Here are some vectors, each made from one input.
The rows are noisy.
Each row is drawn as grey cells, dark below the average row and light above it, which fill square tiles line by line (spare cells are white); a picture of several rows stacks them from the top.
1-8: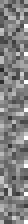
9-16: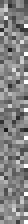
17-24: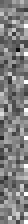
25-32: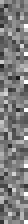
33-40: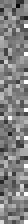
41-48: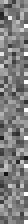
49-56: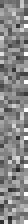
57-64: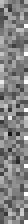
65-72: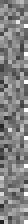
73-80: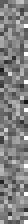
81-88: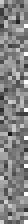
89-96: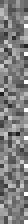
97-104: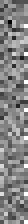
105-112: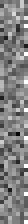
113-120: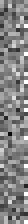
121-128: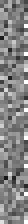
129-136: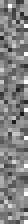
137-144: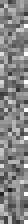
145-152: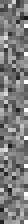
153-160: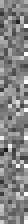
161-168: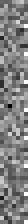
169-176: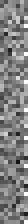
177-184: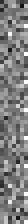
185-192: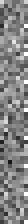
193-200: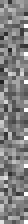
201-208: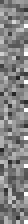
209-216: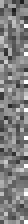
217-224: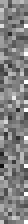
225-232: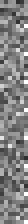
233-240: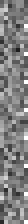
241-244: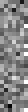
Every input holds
either a point on a 12-point line, or a list of up to two items, each a point on a 3-point line and a point on a 5-point line.
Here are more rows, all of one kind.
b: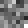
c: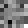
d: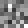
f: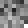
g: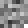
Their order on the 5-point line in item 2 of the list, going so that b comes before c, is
b, f, d, c, g.
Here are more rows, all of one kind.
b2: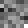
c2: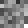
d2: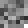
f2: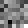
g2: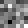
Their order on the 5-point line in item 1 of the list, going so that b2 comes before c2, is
f2, b2, d2, c2, g2.
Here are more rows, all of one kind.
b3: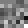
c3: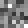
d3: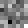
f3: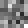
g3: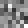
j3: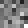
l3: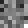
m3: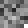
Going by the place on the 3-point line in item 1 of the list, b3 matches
c3 and m3.
